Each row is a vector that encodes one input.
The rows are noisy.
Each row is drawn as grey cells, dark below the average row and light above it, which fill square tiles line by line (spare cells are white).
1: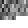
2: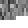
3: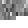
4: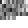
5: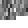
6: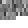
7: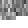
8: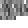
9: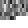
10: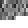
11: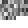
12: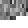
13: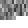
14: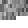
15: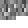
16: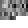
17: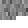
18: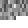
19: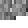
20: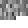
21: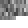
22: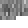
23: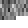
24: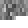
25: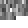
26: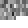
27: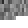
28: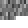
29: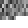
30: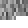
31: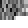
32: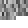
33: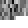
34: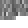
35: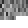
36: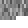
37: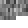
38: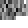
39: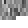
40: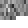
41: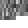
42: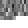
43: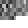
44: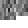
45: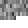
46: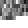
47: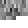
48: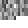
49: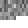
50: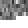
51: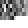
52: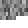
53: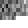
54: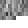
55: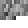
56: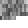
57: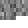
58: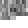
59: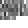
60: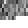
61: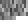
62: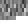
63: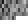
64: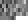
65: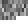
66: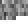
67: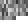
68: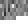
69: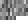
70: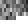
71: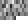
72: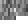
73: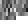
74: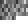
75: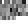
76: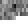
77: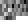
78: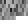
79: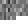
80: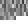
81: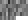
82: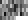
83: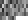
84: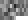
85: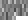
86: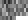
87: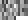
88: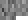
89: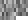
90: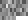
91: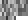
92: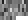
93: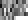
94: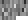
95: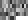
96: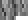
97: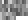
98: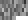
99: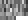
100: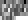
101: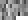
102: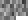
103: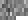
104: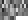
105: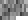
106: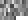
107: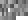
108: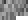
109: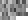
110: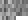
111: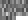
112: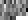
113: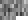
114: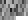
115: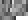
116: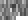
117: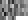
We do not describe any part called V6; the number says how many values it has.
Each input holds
a node of an 8-node tree, together with either a node of an 8-node tree, or a value of V6.
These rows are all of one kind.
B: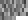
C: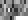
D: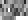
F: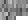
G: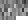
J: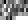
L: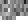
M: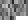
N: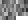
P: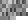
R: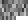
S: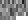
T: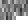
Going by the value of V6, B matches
C, M, R and T.
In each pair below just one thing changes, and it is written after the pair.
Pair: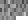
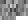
the value of V6
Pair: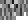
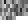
the value of V6
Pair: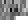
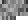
the value of V6
